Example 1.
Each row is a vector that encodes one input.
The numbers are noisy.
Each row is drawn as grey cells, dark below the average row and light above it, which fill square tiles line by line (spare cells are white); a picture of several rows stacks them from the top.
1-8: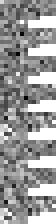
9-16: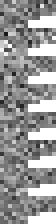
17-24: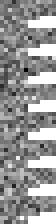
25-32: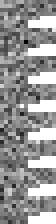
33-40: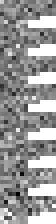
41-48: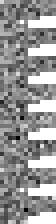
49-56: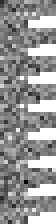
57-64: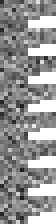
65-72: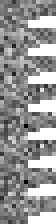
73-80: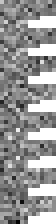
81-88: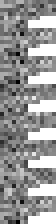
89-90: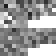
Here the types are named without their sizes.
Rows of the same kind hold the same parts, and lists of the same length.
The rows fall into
2 kinds.
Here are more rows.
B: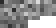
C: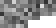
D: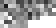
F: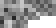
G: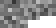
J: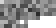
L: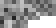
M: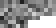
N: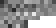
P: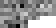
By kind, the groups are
B, C, F, G, J, L, M, N, P
D

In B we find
a node of a tree.
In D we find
a fixed value.
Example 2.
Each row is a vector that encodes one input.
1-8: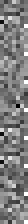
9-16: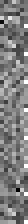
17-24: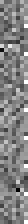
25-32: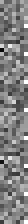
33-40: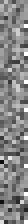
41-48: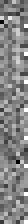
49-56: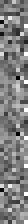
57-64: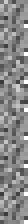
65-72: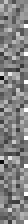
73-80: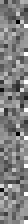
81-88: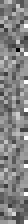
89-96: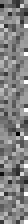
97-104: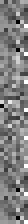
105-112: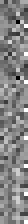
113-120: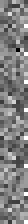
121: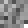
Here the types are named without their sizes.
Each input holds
a label.
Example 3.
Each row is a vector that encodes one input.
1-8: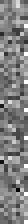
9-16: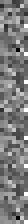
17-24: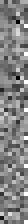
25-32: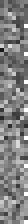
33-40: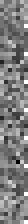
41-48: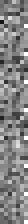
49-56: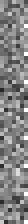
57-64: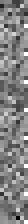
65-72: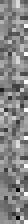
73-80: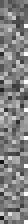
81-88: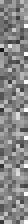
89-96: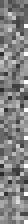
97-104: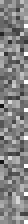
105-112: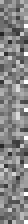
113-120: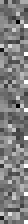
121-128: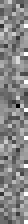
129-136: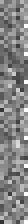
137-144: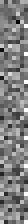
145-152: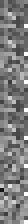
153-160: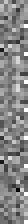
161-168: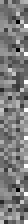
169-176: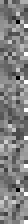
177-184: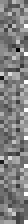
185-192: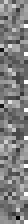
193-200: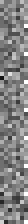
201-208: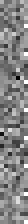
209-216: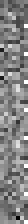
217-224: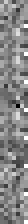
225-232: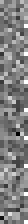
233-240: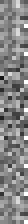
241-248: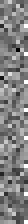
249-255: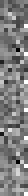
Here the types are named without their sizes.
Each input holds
a label.
